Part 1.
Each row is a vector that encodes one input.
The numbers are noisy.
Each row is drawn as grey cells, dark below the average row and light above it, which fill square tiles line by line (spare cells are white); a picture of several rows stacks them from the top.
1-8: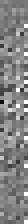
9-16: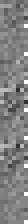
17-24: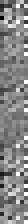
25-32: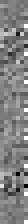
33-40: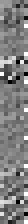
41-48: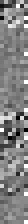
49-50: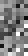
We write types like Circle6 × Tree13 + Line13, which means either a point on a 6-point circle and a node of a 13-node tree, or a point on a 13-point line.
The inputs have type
Bool × Line5.
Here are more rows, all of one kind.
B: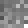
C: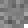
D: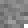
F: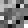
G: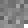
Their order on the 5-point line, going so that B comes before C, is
F, D, B, G, C.
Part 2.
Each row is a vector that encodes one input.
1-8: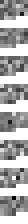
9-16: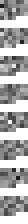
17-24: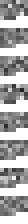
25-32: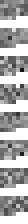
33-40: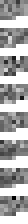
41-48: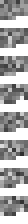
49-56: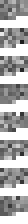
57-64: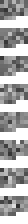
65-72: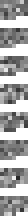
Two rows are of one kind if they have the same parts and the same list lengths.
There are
2 kinds of row.
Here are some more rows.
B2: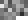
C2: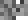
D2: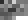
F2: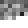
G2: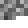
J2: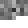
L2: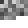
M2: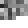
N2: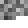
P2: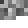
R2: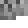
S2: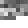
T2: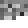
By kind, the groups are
B2, C2, D2, F2, J2, L2, M2, P2, R2, S2, T2
G2, N2

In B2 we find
a point on a 6-point line and a node of a 10-node tree.
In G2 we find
a point on a 6-point line.
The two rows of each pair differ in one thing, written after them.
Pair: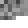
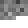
the place on the 6-point line
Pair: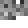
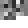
the node of the tree
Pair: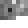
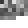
the place on the 6-point line
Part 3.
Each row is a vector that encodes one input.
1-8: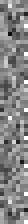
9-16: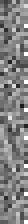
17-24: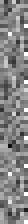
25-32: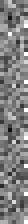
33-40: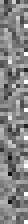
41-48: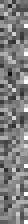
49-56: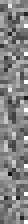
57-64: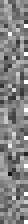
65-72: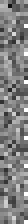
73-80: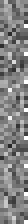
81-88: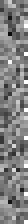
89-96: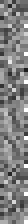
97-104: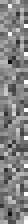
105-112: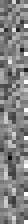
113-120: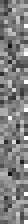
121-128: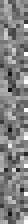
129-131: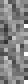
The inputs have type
Circle5 + Circle8.
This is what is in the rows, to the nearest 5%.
About 30% of them hold a point on a 5-point circle. The rest hold a point on an 8-point circle.
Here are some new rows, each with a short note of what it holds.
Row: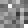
a point on an 8-point circle
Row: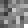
a point on a 5-point circle
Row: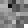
a point on an 8-point circle
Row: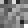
a point on a 5-point circle
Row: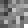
a point on a 5-point circle
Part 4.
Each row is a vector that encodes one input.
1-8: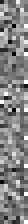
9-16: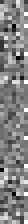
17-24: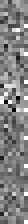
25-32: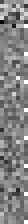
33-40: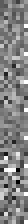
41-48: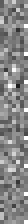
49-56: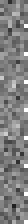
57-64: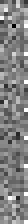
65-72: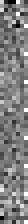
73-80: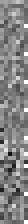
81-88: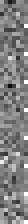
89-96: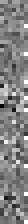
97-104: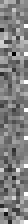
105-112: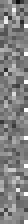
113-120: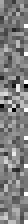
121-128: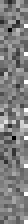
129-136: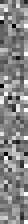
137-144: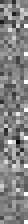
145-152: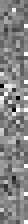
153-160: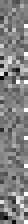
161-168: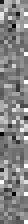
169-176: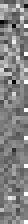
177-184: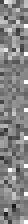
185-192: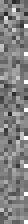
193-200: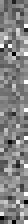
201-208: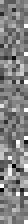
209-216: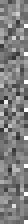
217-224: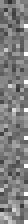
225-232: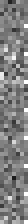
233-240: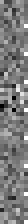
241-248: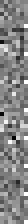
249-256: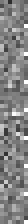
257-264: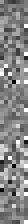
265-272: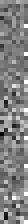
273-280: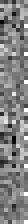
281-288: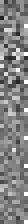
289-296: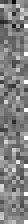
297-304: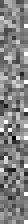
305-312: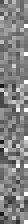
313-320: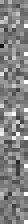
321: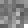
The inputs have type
Bool × Bool × Bool × Bool × Bool + Line13.
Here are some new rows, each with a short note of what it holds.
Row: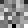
a point on a 13-point line
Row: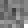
five true/false values
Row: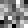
a point on a 13-point line
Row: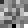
a point on a 13-point line
